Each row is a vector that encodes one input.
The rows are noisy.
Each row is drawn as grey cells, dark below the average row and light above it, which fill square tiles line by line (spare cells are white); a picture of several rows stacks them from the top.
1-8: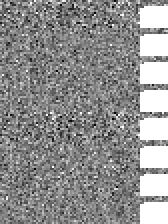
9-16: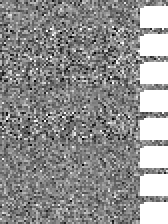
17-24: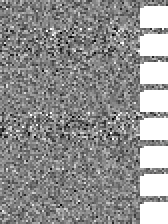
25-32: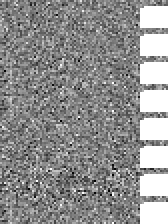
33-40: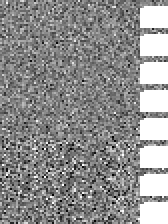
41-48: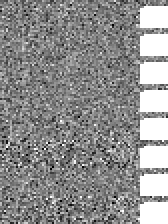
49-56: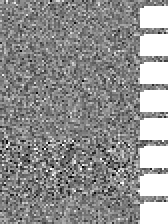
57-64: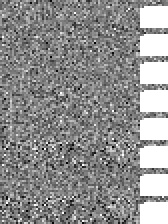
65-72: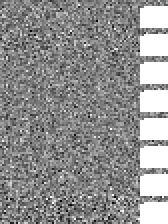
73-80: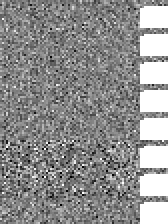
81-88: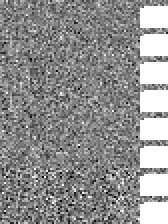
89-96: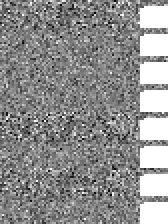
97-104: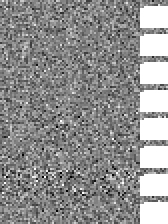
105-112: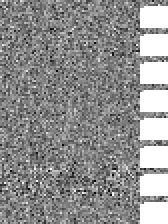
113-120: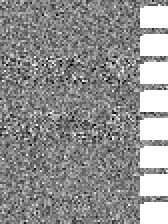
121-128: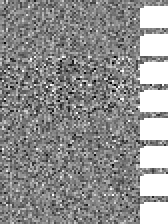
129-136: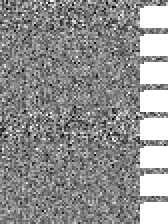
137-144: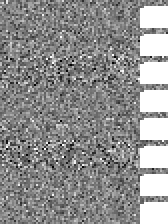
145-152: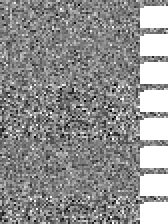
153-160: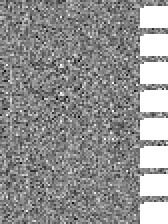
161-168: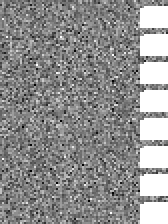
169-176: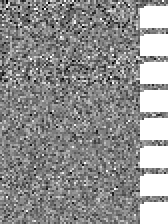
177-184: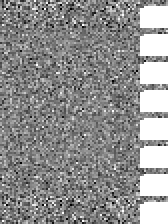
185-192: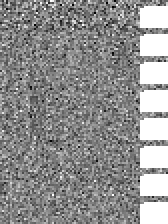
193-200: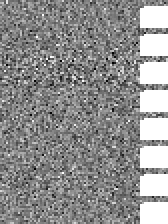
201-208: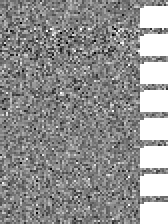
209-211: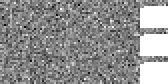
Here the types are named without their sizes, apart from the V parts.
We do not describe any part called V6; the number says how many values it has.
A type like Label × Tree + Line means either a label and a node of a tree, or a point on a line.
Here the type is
Line × List(Label × V6).
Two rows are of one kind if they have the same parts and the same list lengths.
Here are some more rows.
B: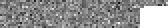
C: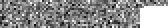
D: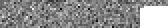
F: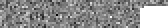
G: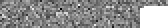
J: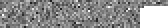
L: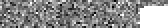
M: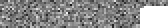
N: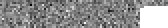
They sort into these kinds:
B, D, G, M, N
C, L
F, J

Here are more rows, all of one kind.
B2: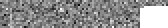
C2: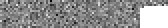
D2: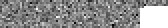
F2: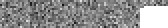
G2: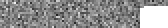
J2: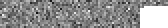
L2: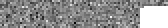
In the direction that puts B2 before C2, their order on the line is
B2, G2, C2, F2, L2, J2, D2.
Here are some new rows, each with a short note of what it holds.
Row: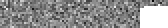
a point on a line, together with a list of one item
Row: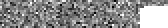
a point on a line, together with the empty list
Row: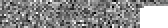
a point on a line, together with the empty list
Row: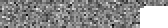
a point on a line, together with a list of two items
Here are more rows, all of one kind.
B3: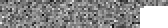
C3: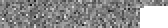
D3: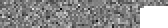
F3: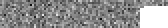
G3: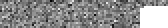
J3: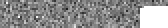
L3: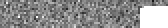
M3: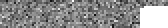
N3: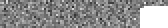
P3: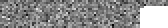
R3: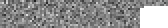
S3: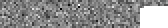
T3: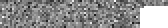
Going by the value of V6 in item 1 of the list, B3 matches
C3 and D3.
